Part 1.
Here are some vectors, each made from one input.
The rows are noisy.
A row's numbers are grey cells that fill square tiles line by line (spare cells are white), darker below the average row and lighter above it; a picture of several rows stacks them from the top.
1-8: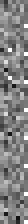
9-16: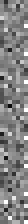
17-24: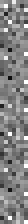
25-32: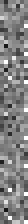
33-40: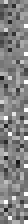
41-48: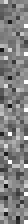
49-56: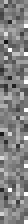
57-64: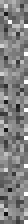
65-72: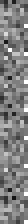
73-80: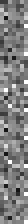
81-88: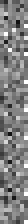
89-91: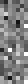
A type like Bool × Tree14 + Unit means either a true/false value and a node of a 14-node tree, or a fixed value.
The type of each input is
Line9 + Tree8.
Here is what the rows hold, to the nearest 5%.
About 70% of them hold a point on a 9-point line. The rest hold a node of an 8-node tree.
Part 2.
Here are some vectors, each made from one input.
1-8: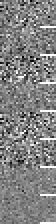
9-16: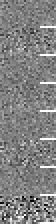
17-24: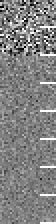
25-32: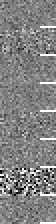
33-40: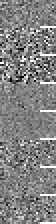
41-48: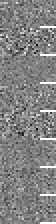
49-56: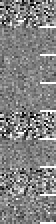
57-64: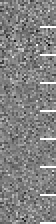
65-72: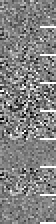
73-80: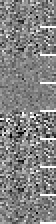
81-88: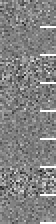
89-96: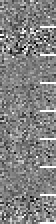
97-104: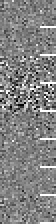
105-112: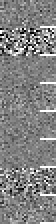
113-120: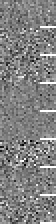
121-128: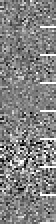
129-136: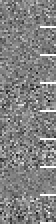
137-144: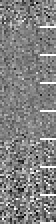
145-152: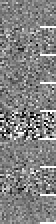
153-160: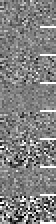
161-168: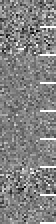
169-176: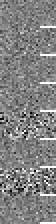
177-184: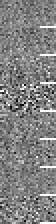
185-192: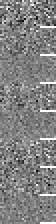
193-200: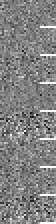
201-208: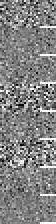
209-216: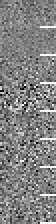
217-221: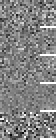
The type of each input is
List2(Line7).
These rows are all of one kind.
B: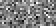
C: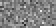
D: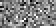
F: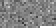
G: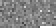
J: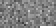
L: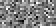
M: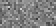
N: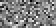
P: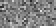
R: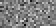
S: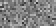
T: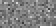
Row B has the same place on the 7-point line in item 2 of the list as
L, M, P and S.
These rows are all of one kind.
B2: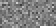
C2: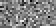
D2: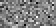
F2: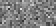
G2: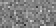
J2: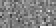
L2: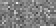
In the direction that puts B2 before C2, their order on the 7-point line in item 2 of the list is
B2, L2, F2, C2, G2, D2, J2.
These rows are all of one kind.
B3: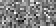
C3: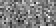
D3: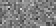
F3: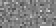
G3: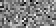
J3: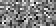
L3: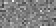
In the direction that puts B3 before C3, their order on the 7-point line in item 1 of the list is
D3, J3, B3, C3, F3, G3, L3.
